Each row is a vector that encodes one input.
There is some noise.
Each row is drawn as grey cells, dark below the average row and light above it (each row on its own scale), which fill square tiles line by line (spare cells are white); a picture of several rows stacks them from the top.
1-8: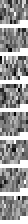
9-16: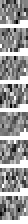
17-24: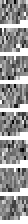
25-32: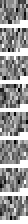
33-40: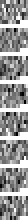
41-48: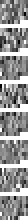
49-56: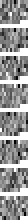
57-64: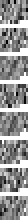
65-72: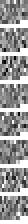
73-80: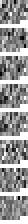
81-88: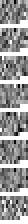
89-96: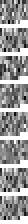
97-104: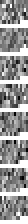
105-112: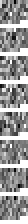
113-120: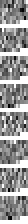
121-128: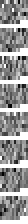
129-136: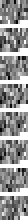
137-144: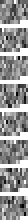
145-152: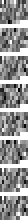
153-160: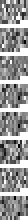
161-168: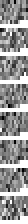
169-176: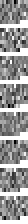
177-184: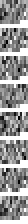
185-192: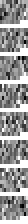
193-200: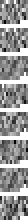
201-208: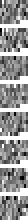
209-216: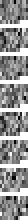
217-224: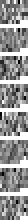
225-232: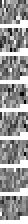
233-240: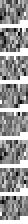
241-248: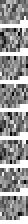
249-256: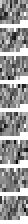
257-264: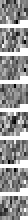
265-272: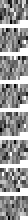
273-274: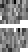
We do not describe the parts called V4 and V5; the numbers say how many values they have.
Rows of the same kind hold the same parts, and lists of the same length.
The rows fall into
5 kinds.
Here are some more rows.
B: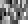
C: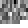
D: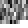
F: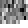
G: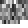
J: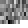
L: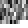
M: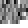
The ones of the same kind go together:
B, D, L
C, M
F
G
J

